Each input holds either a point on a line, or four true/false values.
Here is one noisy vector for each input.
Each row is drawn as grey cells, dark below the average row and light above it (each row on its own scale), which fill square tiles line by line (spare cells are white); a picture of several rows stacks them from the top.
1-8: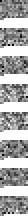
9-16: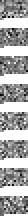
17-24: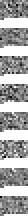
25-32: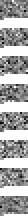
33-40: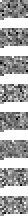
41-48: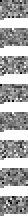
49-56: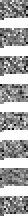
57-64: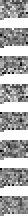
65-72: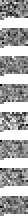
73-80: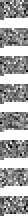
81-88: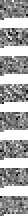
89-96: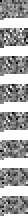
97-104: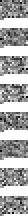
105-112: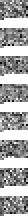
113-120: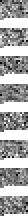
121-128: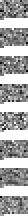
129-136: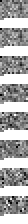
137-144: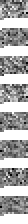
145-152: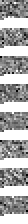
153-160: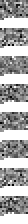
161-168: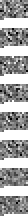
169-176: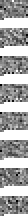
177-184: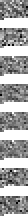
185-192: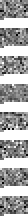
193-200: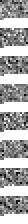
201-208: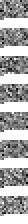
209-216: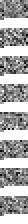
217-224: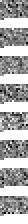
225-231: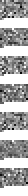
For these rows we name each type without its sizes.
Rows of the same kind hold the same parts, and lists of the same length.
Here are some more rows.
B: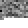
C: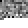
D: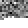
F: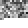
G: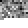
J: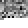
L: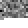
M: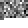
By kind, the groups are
B, D, L, M
C, F, G, J

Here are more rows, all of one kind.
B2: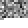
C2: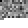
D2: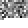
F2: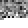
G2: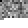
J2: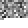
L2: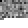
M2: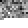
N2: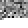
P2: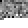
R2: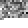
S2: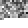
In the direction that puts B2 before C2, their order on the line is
D2, J2, B2, N2, F2, P2, L2, C2, G2, M2, R2, S2.
